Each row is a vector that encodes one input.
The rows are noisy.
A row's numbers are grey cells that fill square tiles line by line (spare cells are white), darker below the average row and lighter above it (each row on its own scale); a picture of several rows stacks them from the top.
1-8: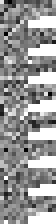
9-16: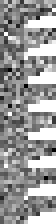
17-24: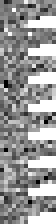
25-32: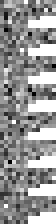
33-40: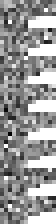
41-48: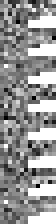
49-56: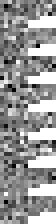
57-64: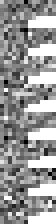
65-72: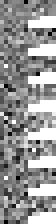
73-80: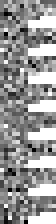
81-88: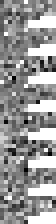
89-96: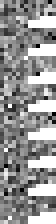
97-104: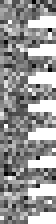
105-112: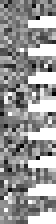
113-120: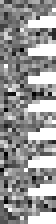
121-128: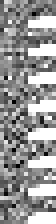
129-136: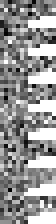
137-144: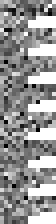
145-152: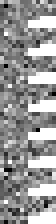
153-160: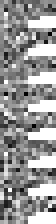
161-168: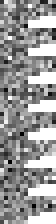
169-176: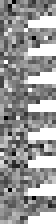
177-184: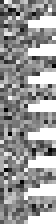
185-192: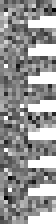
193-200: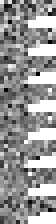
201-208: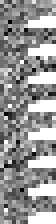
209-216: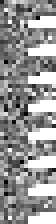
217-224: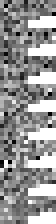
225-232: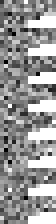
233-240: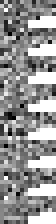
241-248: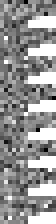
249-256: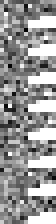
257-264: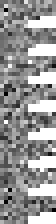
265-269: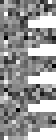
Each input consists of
one of 6 labels and a point on a 6-point line, together with either a fixed value, or three true/false values.
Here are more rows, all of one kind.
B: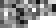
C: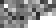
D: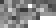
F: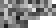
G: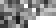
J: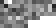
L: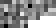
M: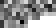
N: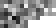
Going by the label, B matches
F, G and N.
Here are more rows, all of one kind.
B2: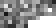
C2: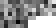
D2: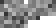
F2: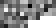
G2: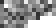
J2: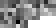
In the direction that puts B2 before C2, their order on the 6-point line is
G2, D2, F2, B2, C2, J2.
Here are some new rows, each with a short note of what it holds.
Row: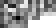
one of 6 labels and a point on a 6-point line
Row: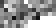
one of 6 labels and a point on a 6-point line
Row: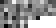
one of 6 labels and a point on a 6-point line
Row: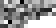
one of 6 labels, a point on a 6-point line and three true/false values
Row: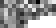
one of 6 labels and a point on a 6-point line
